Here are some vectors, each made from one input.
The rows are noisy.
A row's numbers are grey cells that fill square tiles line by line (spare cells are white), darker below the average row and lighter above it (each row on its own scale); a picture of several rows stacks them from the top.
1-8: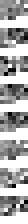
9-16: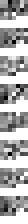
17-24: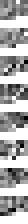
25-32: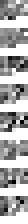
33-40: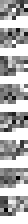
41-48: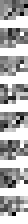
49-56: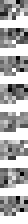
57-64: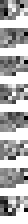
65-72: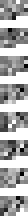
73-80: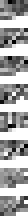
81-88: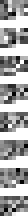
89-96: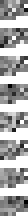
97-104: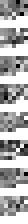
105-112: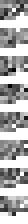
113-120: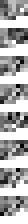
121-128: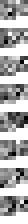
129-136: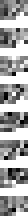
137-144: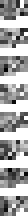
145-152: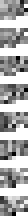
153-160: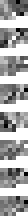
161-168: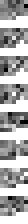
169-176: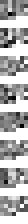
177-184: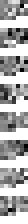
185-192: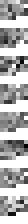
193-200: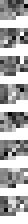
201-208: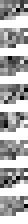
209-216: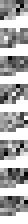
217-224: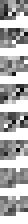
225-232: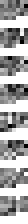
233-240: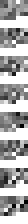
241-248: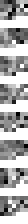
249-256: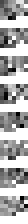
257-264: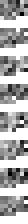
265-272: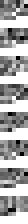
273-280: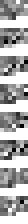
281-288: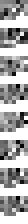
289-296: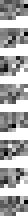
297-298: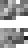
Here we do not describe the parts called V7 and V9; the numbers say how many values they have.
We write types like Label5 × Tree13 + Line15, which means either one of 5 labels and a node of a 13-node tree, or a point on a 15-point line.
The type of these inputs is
Bool × ((Circle11 + Unit) × V7 + V9).
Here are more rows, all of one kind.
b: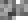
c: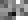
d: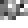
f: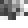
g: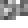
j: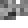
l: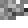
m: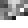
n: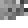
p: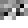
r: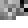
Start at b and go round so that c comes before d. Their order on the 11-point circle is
b, g, r, n, l, j, c, d, m, f, p.
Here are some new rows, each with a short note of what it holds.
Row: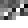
a true/false value and a value of V9
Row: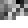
a true/false value and a value of V7
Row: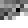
a true/false value and a value of V7
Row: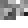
a point on an 11-point circle, a true/false value and a value of V7
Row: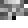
a point on an 11-point circle, a true/false value and a value of V7
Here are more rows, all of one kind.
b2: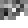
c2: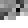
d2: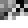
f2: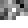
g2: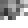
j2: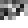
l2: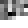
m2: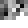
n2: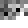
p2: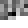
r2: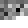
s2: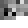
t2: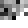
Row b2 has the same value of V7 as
f2, j2 and t2.
